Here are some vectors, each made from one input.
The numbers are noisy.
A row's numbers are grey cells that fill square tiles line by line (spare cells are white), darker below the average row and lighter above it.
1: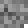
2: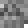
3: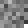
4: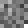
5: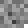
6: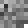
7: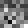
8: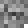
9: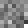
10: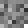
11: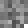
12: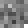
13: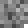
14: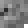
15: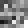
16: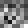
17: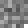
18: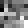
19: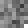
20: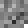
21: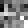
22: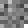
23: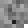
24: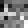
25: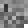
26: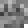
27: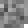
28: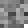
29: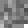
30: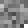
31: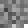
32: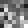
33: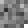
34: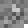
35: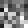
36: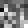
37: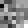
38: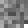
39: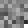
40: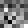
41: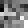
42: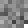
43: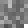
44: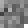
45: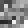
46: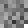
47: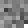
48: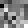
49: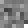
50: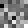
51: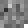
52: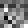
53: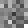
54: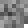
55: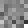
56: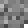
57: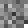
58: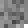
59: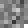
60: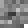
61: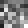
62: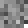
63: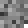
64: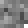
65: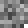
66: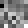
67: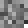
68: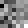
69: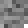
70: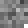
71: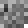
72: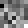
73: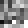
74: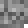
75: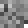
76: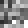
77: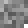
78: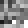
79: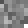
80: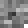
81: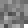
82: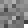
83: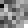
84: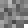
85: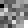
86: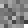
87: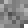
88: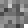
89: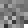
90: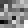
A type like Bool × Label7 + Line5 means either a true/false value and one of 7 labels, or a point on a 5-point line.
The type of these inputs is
Label6 × Tree9 + Line7.
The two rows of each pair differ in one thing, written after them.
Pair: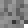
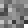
the node of the tree
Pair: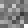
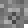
the label
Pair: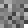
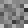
the label
